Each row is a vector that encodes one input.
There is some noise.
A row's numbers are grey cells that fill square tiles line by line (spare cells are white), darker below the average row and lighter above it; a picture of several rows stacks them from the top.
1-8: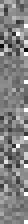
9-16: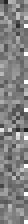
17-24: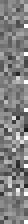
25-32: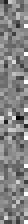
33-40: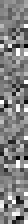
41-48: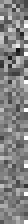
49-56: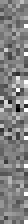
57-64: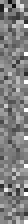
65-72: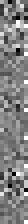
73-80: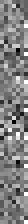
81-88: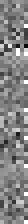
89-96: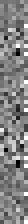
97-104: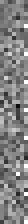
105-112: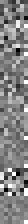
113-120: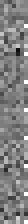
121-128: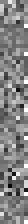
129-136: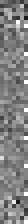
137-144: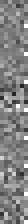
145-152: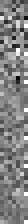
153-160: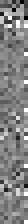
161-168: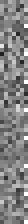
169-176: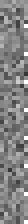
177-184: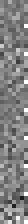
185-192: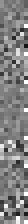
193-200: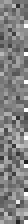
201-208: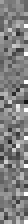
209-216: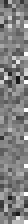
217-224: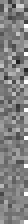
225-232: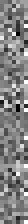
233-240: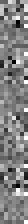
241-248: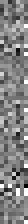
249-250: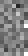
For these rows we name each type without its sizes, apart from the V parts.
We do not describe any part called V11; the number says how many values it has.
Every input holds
either a label, or four true/false values and a value of V11.
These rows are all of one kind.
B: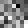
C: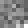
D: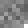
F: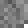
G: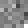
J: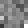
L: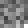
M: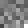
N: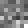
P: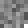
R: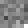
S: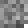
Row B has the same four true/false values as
D, J, M and N.
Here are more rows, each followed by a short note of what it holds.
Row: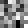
a label
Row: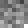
a label
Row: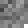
four true/false values and a value of V11
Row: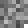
a label
